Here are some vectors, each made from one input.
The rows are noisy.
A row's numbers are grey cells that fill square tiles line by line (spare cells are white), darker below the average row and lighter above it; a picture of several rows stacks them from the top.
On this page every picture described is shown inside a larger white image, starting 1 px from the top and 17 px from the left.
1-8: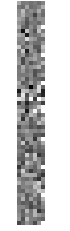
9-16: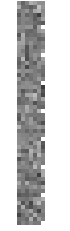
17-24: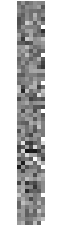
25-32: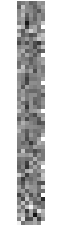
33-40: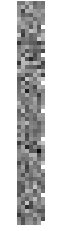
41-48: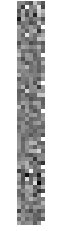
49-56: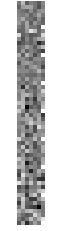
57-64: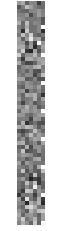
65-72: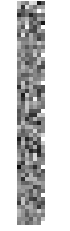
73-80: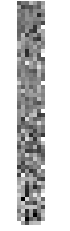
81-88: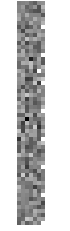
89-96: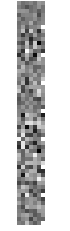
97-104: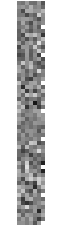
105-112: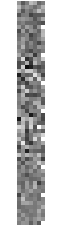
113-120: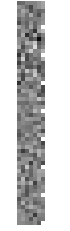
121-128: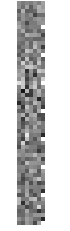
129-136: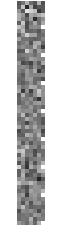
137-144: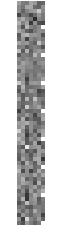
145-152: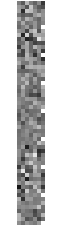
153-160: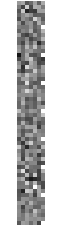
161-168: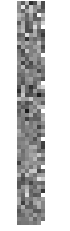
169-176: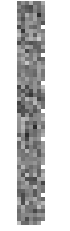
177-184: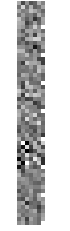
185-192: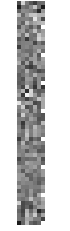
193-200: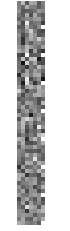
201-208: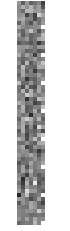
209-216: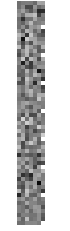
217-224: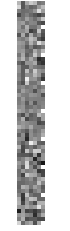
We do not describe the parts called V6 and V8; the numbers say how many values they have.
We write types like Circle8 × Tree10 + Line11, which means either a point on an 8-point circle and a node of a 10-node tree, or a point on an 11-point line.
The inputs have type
Line7 × (Line7 + V6 × V8).
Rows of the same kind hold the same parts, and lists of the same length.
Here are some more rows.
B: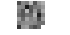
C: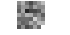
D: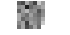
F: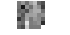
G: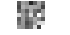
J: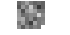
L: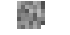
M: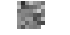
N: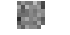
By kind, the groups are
B, C, D, G, N
F, J, L, M

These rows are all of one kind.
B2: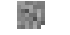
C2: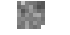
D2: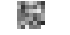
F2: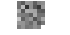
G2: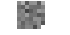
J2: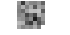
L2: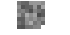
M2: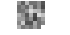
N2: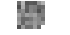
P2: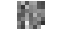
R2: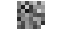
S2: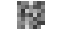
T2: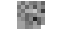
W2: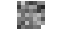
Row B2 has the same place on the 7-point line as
J2, S2 and T2.
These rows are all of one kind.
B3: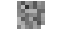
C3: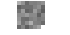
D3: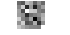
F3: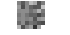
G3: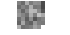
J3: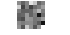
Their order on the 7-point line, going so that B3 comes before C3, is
G3, D3, B3, C3, J3, F3.
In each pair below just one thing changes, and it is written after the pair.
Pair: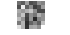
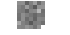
the value of V8
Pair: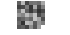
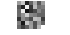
the value of V8
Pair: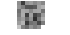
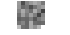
the value of V6
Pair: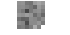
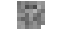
the place on the 7-point line
